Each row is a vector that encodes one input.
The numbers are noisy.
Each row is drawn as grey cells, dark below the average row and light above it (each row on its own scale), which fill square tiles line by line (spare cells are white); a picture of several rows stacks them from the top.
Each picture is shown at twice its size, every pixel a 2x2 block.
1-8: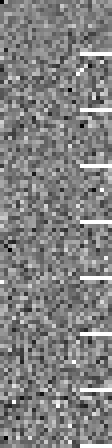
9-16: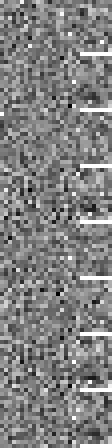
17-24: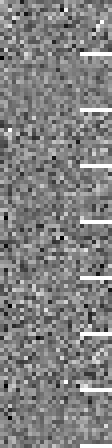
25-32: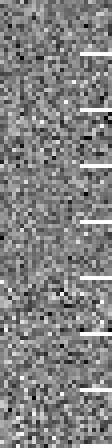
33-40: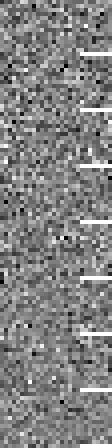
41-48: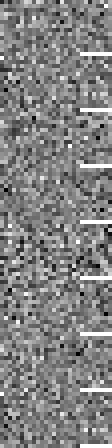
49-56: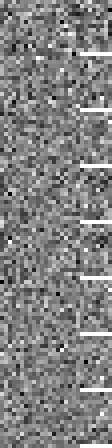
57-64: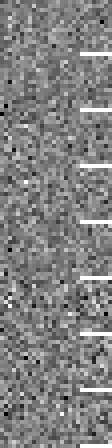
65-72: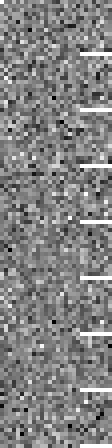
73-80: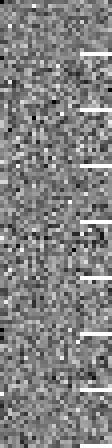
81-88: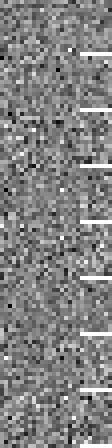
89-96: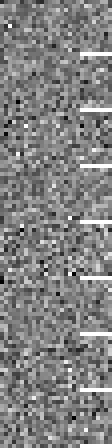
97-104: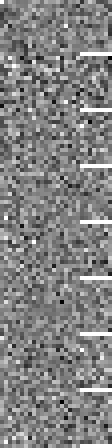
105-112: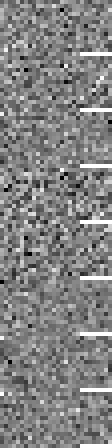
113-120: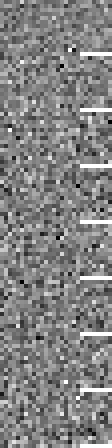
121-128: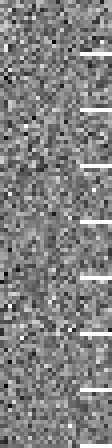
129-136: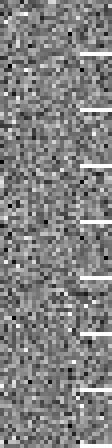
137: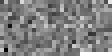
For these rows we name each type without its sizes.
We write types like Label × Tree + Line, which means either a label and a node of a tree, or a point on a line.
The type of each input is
Bool × Bool × Bool × Bool × Label × Line.
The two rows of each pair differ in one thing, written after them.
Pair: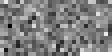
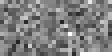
the place on the line
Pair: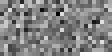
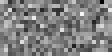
the label
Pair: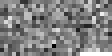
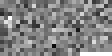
the label
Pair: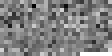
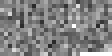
one of the four true/false values
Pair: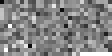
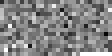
one of the four true/false values
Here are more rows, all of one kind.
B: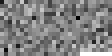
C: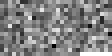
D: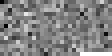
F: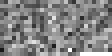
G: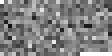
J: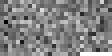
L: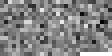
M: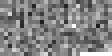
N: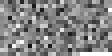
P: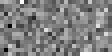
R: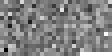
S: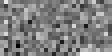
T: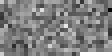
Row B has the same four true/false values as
D, J and L.
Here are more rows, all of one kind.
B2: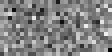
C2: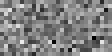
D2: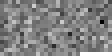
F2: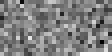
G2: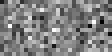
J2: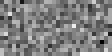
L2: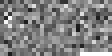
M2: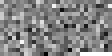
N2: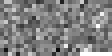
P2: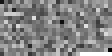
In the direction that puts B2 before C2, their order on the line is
N2, J2, D2, F2, G2, L2, P2, B2, M2, C2.
